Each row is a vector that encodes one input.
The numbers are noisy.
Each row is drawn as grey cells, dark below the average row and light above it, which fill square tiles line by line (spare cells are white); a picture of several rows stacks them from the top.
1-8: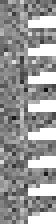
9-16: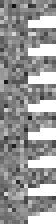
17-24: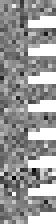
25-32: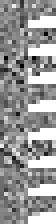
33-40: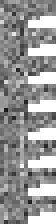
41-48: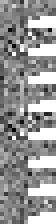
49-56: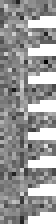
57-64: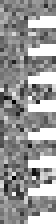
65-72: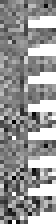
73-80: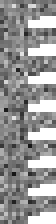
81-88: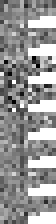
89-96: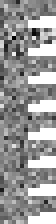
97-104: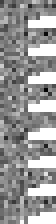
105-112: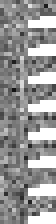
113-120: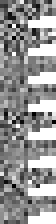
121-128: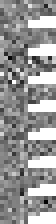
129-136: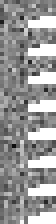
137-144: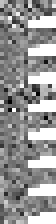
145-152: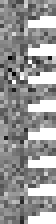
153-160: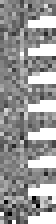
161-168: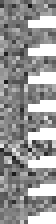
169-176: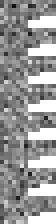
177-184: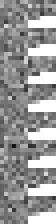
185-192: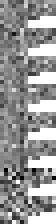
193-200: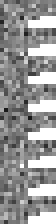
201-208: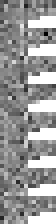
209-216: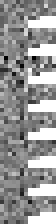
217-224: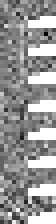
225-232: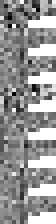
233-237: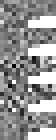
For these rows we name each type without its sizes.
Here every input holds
either a point on a line, or five true/false values.
